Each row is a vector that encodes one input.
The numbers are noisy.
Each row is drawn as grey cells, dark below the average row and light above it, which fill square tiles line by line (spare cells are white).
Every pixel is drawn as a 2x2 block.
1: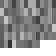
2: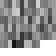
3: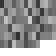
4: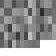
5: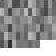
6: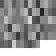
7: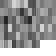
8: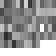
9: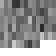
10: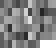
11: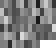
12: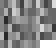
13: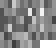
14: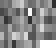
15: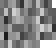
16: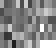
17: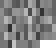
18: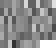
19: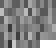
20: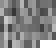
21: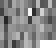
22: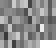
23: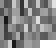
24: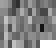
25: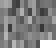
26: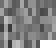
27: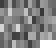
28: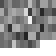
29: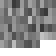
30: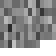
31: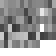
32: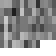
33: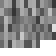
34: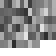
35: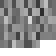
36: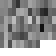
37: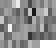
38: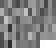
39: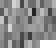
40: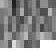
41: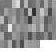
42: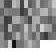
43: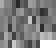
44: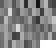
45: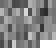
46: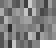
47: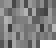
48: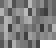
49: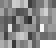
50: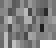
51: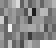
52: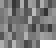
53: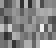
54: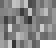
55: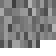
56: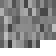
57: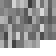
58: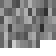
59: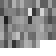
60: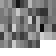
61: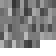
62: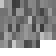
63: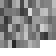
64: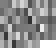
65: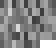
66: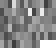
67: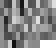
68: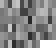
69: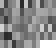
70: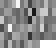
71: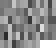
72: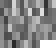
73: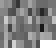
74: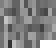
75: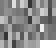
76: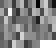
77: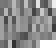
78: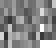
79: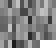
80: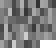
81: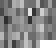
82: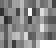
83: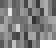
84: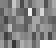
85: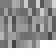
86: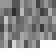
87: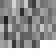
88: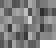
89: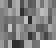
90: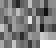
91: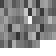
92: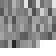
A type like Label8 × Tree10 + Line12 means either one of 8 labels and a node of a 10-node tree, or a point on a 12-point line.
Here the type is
Label10 + Line9.
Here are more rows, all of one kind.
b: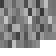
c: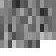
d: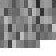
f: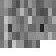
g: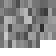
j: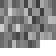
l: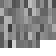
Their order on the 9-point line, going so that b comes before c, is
j, b, d, l, g, f, c.
